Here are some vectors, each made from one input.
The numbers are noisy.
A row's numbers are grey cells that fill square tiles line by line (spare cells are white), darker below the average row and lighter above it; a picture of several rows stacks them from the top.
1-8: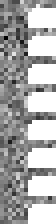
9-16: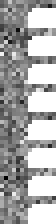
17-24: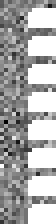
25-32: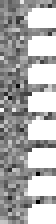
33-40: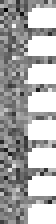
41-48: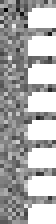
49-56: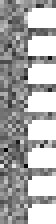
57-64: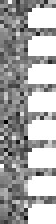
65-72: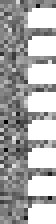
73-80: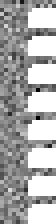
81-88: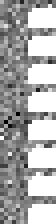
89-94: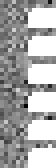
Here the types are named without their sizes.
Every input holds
a label, together with a list of points on a line.
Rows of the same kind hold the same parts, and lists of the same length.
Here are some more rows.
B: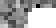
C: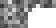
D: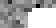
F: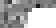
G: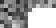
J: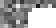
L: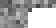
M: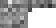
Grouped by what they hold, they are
B, D, F, L, M
C, J
G

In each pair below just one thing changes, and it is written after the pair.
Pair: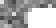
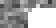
the place on the line in item 1 of the list
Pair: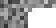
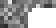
the label
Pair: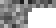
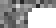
the place on the line in item 2 of the list
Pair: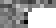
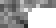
the label
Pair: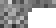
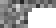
the label
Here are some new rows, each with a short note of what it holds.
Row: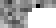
a label, together with a list of one item
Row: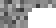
a label, together with a list of two items
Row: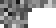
a label, together with the empty list
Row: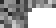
a label, together with the empty list
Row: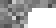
a label, together with a list of one item
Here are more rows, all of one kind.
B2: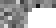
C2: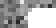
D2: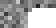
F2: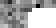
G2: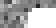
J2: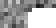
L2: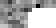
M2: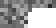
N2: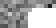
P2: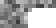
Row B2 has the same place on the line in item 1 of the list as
F2, J2 and L2.
